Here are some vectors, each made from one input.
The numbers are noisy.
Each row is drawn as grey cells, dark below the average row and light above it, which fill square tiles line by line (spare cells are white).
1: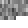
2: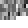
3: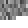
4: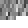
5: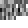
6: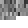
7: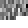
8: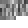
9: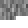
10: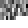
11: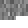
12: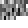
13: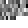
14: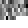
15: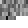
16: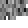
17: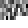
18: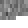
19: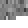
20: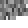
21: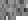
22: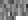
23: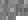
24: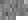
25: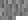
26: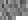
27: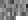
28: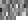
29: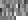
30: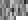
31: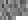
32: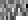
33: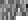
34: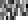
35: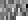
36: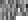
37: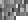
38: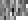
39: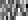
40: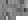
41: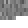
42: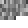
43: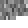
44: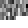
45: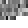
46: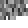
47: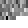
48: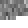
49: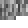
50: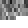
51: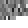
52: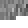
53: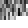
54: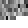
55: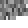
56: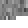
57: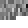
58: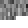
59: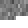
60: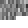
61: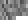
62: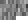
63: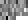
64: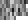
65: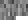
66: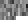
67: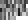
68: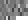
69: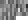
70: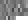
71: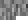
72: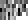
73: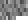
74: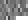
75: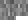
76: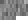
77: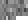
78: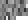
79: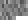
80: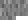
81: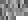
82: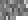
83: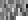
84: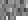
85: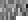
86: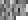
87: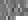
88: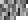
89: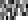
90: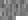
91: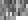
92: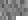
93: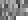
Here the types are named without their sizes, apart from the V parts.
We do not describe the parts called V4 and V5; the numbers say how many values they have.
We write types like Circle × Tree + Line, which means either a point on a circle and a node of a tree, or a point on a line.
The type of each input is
(Bool × Bool × Bool + Unit) × V4 × V5 + Circle × Circle.
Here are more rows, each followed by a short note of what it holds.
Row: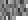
a value of V4 and a value of V5
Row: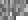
a point on each of two circles
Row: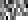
a point on each of two circles
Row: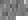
a value of V4 and a value of V5
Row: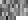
a point on each of two circles
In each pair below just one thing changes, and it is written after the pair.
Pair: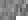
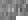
the value of V5
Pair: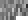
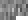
the value of V5
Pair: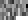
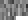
the value of V5
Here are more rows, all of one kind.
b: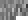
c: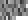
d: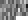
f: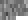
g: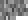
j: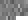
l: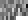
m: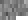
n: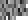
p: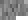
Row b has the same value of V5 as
f, g and l.
